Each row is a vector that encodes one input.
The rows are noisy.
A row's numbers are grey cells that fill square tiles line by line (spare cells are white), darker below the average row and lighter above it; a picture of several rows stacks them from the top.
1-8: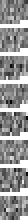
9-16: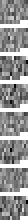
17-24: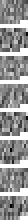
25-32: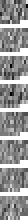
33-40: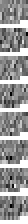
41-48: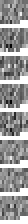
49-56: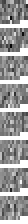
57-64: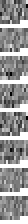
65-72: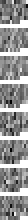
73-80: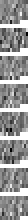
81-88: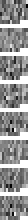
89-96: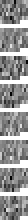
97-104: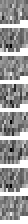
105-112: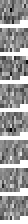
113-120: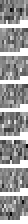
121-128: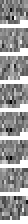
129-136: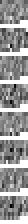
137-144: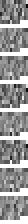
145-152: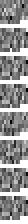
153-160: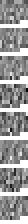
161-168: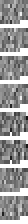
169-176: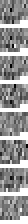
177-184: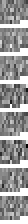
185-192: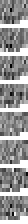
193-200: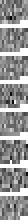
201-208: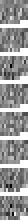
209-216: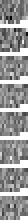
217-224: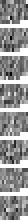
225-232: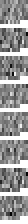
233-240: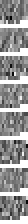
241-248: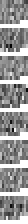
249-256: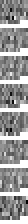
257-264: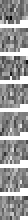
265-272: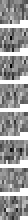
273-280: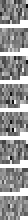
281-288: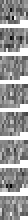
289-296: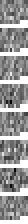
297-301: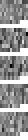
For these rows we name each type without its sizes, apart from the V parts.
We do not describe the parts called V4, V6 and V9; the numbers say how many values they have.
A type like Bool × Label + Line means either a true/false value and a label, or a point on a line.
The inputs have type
Line × (Line × V4 + V9) + Tree + V6.
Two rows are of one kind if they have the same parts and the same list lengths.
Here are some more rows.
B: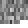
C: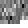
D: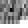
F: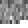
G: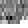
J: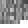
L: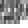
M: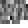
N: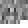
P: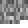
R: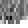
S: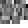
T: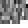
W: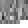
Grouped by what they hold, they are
B, F, J, P
C, D, G, L, R
M, S, T
N, W

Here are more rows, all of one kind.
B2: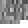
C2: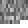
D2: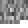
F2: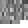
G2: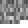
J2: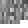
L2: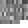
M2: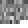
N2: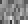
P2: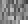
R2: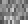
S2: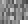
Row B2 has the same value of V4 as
C2, G2, N2 and P2.
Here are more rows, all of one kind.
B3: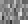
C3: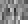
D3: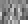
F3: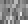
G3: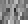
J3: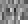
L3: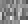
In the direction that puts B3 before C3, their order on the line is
D3, G3, F3, B3, L3, J3, C3.
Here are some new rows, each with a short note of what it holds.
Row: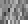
a point on a line and a value of V9
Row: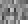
a point on a line and a value of V9
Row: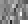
a point on a line and a value of V9
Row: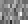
a point on a line and a value of V9
